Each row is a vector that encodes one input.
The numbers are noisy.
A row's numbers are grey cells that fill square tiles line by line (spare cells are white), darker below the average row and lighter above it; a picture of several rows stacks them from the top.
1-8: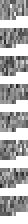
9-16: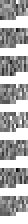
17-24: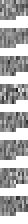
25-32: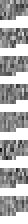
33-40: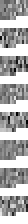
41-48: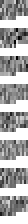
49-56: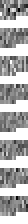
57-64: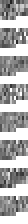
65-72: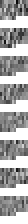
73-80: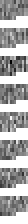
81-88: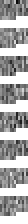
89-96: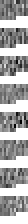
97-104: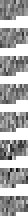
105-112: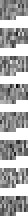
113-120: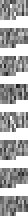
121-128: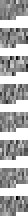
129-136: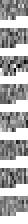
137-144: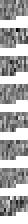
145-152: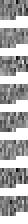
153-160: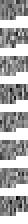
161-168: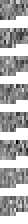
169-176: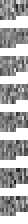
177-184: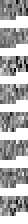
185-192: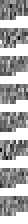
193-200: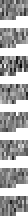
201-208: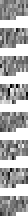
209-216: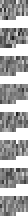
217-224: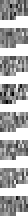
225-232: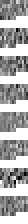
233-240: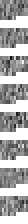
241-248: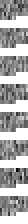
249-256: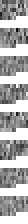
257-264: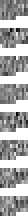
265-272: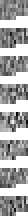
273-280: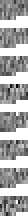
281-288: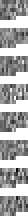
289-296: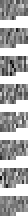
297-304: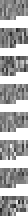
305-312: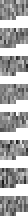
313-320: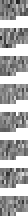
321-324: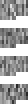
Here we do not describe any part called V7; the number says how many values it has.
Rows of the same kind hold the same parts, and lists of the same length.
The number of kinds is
3.
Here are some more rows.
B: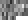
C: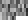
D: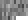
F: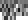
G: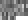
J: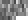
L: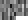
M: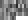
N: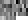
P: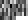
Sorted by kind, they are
B, C, G, L, M, N, P
D, J
F

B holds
one of 10 labels and a true/false value.
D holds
a point on a 10-point circle and a value of V7.
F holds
a fixed value.
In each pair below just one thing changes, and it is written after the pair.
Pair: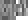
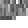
the value of V7
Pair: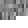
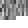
the place on the 10-point circle
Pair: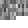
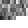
the place on the 10-point circle
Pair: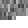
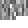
the value of V7
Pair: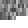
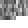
the value of V7
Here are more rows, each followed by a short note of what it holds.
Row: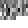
a fixed value
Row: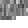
a point on a 10-point circle and a value of V7
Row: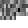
a fixed value
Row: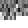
a fixed value
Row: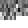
a fixed value
